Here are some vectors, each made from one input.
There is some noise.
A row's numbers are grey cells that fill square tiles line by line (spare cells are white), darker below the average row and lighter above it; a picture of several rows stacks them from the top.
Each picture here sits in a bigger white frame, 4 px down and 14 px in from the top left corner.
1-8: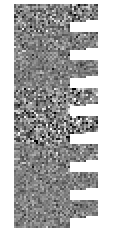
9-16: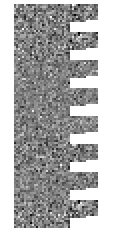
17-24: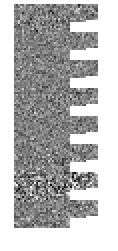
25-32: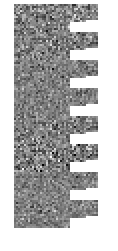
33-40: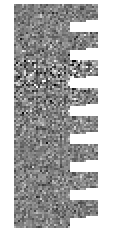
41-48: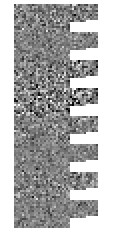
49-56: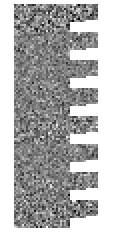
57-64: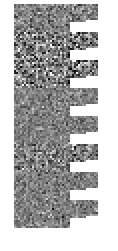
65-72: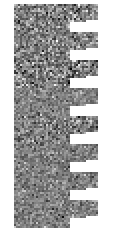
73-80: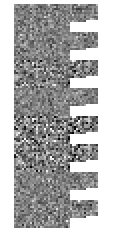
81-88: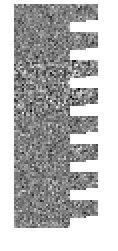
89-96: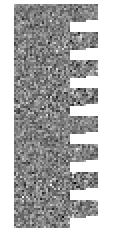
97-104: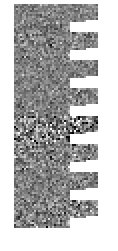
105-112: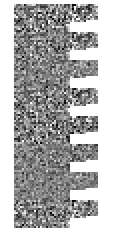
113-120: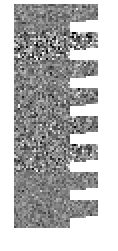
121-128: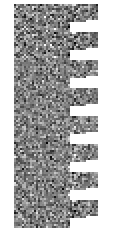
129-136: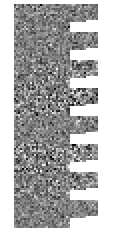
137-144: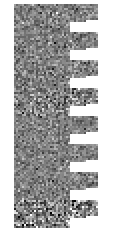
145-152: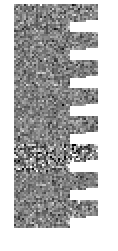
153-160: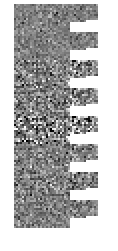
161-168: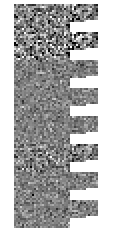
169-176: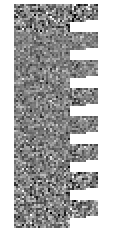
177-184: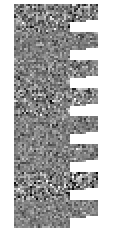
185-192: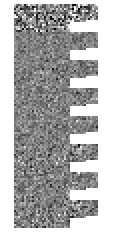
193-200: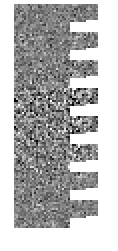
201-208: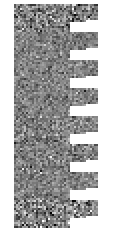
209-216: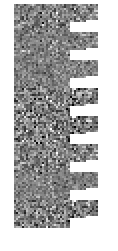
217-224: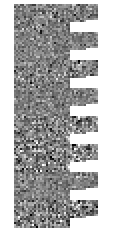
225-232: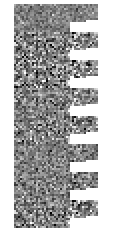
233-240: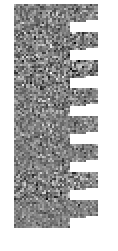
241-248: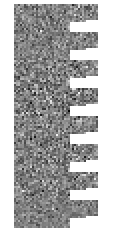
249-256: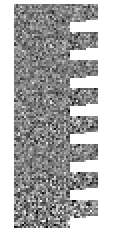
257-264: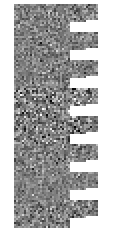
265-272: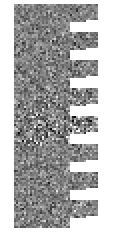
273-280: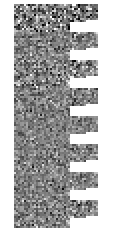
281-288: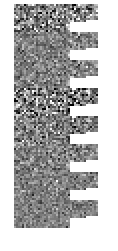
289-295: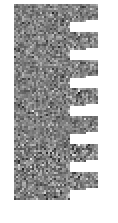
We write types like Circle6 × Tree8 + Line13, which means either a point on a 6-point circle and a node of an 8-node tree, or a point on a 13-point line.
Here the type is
(Circle18 + Unit) × Line9 × Line10 × Tree10.
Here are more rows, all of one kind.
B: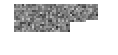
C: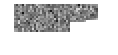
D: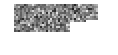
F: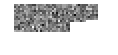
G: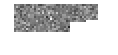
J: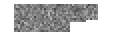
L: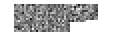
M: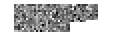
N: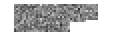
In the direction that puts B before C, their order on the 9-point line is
N, D, G, J, L, B, M, F, C.
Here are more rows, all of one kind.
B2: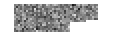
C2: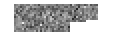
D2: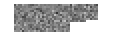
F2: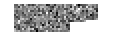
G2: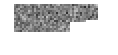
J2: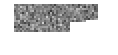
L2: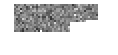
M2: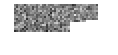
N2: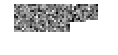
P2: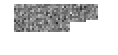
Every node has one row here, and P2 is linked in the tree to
F2.
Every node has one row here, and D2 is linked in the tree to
G2 and M2.
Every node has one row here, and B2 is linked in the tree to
J2 and M2.
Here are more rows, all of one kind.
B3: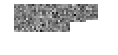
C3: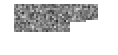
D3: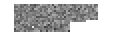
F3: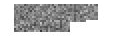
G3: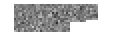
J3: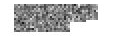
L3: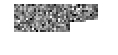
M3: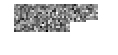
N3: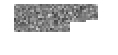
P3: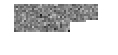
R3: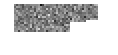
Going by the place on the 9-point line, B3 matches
C3, G3, N3 and R3.
